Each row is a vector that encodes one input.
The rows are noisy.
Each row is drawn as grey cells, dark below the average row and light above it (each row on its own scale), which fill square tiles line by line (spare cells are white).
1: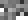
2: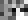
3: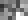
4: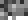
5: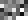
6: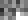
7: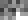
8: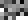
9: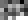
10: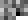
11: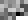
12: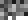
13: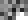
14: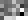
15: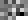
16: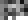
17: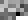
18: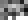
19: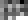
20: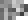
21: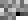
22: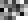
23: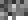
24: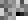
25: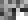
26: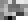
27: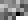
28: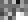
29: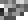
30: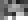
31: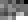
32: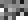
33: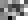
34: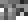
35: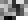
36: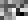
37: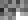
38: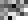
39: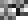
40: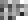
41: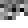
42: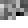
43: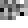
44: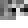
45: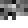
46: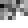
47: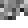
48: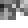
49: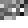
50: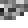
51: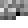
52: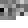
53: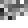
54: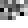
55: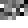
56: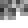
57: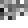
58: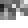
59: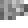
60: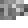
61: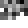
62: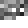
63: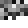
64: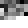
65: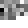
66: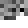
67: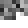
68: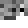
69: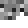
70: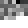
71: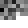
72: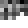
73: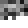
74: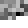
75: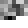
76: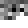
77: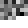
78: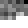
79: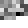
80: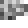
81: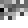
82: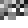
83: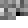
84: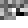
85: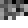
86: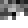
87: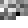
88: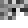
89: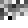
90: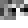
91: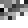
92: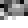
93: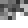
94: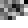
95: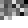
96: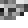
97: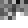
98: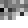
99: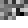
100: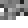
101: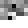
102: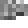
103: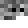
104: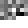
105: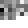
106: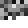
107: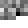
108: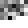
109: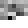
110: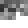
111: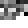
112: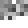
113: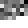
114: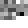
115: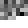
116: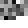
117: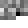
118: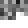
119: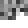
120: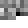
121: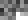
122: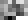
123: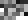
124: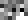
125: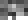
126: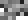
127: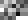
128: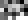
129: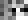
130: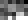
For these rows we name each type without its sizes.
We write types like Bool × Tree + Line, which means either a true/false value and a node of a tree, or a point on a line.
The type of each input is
Bool × Bool × Bool × Bool.
